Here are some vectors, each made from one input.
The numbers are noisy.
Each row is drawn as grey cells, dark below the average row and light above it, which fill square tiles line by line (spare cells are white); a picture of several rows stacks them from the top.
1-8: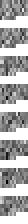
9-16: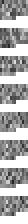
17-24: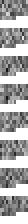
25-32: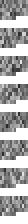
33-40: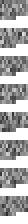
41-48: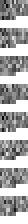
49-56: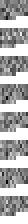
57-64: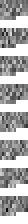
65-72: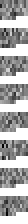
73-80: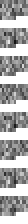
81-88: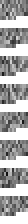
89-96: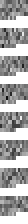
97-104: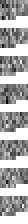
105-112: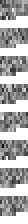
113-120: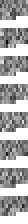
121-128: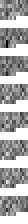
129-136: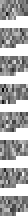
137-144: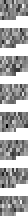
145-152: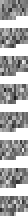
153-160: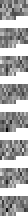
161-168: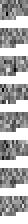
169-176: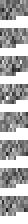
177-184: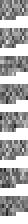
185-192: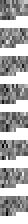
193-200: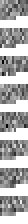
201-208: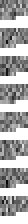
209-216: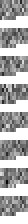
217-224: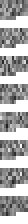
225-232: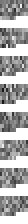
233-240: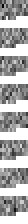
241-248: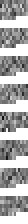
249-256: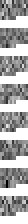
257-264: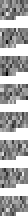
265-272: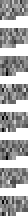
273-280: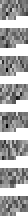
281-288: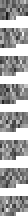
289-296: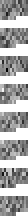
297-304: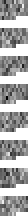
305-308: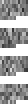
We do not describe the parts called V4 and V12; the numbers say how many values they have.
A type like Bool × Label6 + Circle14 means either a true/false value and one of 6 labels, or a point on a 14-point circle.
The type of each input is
(Line7 + V12) × V4 + List3(Line5).
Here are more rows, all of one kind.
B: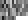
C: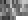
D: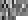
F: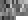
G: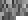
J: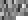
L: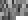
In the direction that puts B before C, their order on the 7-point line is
G, L, J, D, B, F, C.
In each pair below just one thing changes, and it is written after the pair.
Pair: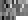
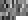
the place on the 7-point line
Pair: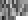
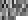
the place on the 7-point line
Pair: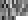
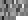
the value of V4
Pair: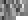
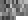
the value of V4
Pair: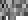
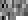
the place on the 7-point line
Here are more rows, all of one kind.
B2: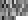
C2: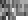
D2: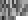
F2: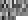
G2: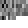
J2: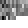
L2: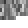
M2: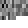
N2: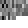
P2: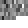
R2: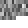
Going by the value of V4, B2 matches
D2 and F2.
